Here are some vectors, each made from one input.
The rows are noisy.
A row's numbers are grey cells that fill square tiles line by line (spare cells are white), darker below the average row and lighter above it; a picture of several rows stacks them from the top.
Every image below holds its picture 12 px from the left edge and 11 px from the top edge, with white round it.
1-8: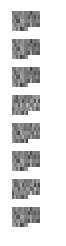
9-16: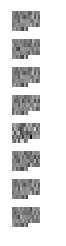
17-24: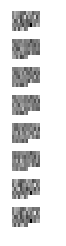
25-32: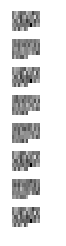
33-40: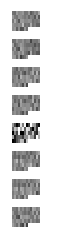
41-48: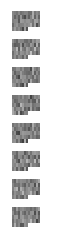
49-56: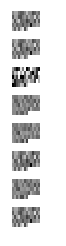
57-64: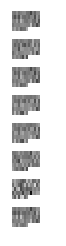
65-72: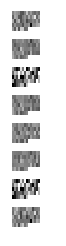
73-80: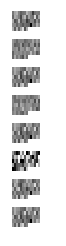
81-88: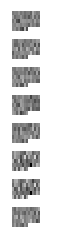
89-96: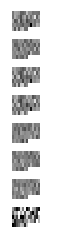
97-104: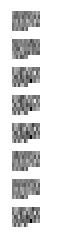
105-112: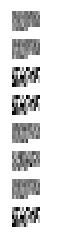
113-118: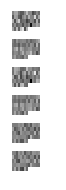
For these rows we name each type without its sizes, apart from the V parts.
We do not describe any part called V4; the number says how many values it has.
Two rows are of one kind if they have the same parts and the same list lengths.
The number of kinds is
3.
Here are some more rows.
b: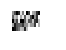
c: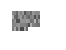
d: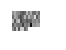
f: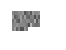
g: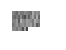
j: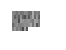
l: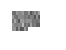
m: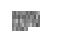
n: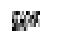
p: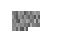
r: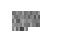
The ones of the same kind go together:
b, n
c, f, g, j, l, m, p, r
d

